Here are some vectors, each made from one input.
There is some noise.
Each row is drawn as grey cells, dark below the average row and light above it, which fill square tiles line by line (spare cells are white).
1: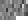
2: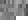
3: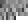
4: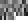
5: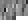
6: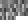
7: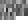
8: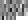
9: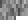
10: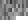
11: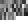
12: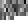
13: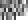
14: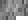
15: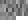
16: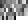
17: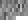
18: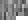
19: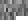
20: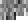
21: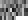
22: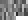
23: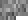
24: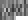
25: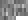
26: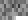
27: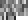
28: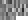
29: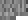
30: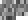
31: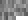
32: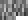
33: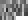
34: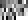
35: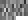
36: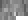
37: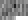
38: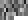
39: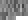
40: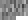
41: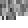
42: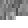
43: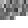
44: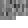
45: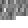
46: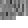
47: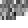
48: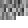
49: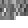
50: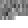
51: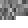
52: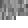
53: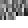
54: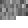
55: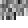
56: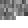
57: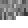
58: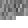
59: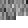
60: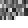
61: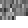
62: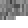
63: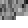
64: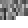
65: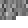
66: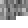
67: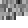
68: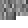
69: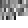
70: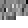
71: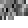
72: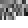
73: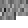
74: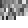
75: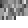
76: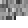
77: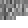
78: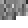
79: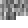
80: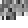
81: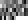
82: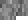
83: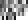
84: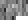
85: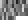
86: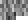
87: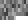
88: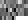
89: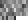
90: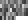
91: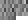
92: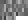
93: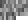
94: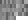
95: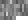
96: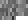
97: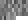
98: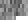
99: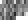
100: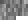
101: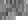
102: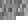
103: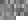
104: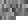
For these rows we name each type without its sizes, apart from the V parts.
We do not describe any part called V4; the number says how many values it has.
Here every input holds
a value of V4, together with either a point on a line, or four true/false values.
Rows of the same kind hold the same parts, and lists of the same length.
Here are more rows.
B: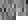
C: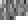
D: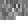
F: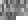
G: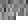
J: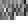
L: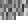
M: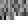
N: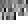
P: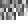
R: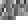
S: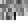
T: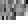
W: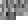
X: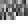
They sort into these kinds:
B, D, F, G, L, M, N, P, S, W, X
C, J, R, T

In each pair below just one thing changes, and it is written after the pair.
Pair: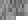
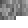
the value of V4
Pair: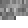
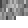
one of the four true/false values
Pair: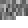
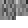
the value of V4
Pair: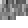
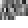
one of the four true/false values
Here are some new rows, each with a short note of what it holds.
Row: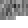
four true/false values and a value of V4
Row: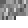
four true/false values and a value of V4
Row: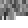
four true/false values and a value of V4
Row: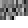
a point on a line and a value of V4
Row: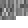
a point on a line and a value of V4
